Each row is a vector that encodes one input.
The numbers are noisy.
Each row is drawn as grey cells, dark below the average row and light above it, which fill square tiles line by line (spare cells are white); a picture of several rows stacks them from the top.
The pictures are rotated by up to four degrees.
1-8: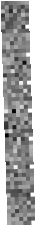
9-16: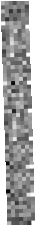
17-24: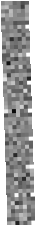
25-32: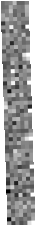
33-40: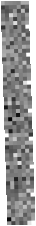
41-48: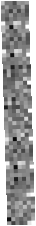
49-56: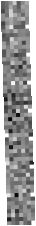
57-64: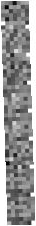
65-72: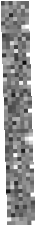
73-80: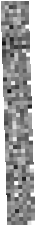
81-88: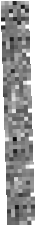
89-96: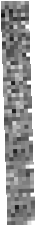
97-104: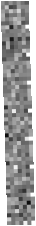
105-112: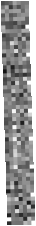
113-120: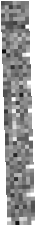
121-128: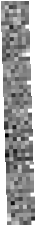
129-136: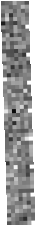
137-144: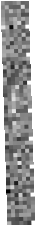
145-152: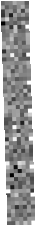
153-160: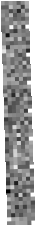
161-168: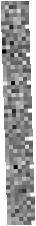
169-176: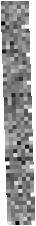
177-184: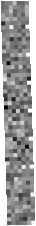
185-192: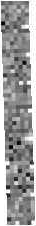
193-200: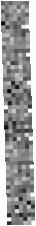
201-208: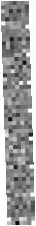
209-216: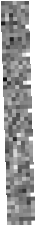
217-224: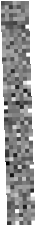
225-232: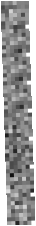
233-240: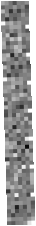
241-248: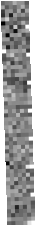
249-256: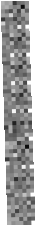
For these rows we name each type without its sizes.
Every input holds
a node of a tree and a true/false value.
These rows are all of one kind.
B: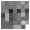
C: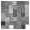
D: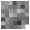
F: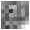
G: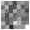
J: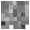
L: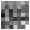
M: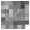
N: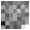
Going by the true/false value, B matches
F, G and L.
